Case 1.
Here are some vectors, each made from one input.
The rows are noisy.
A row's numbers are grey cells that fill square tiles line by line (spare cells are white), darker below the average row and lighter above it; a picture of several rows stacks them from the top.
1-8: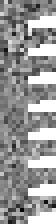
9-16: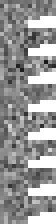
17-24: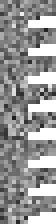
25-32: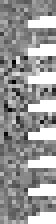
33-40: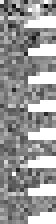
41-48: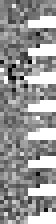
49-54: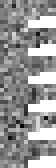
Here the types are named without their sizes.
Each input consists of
either a fixed value, or three true/false values.
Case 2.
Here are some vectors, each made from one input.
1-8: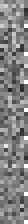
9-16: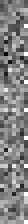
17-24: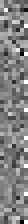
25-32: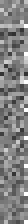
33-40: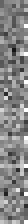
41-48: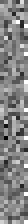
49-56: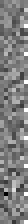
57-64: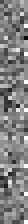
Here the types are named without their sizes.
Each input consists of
a node of a tree.
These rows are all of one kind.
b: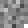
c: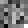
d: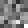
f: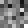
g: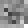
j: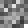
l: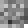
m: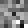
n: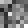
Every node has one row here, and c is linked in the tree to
j.
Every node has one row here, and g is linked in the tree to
b and l.
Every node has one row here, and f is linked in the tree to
b, d and n.
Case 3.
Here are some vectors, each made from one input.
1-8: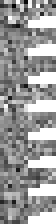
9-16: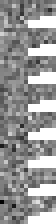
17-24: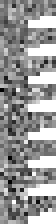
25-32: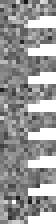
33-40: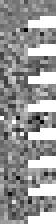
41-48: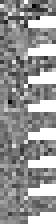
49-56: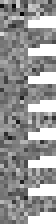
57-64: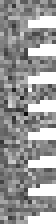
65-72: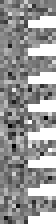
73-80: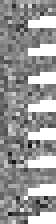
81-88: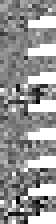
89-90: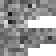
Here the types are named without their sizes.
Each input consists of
either a fixed value, or a node of a tree.
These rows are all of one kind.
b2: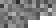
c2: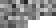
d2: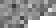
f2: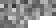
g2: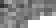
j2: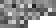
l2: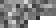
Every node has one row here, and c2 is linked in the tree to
b2 and f2.
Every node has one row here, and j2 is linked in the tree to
d2.
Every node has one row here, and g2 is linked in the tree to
b2 and l2.
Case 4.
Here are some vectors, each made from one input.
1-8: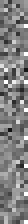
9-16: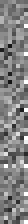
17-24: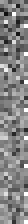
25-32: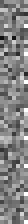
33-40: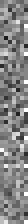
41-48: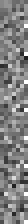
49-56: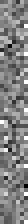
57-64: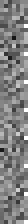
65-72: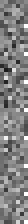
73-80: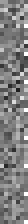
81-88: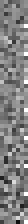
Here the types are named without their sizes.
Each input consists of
a node of a tree.
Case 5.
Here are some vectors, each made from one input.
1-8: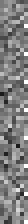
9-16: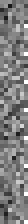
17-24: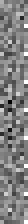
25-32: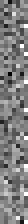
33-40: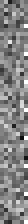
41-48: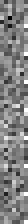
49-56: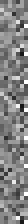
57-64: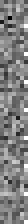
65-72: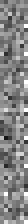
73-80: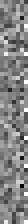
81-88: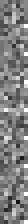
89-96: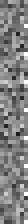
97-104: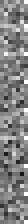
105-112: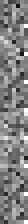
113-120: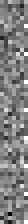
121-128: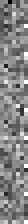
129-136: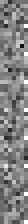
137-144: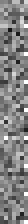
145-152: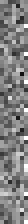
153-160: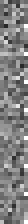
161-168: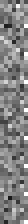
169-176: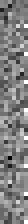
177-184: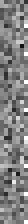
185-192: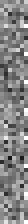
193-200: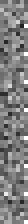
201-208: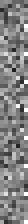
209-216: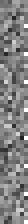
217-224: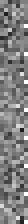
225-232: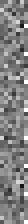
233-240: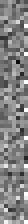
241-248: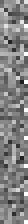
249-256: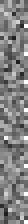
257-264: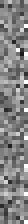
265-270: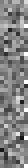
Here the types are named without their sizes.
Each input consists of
a node of a tree.
